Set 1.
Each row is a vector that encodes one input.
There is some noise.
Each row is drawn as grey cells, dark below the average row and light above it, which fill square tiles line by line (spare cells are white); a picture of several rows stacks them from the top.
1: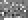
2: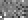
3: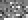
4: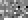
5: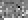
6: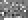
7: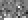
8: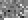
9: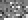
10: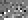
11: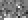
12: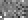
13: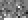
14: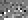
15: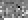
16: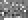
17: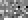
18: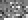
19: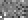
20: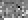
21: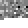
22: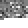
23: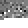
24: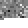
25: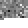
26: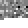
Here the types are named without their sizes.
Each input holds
three true/false values.
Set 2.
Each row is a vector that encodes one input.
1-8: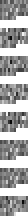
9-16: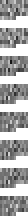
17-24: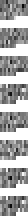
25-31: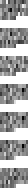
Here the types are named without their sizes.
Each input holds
a point on a line.
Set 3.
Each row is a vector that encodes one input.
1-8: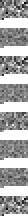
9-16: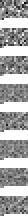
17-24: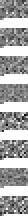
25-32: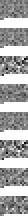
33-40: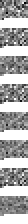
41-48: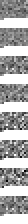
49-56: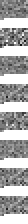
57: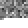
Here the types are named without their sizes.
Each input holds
a point on a line.
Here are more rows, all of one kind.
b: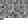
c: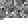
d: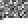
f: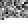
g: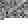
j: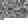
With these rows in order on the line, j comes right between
b and c.
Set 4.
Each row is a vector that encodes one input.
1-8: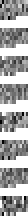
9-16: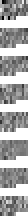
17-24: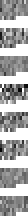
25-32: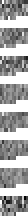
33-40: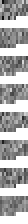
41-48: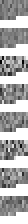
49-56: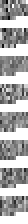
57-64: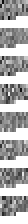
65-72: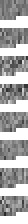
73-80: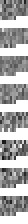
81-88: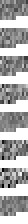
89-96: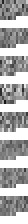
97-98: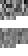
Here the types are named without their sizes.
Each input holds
either a point on a circle, or a fixed value.
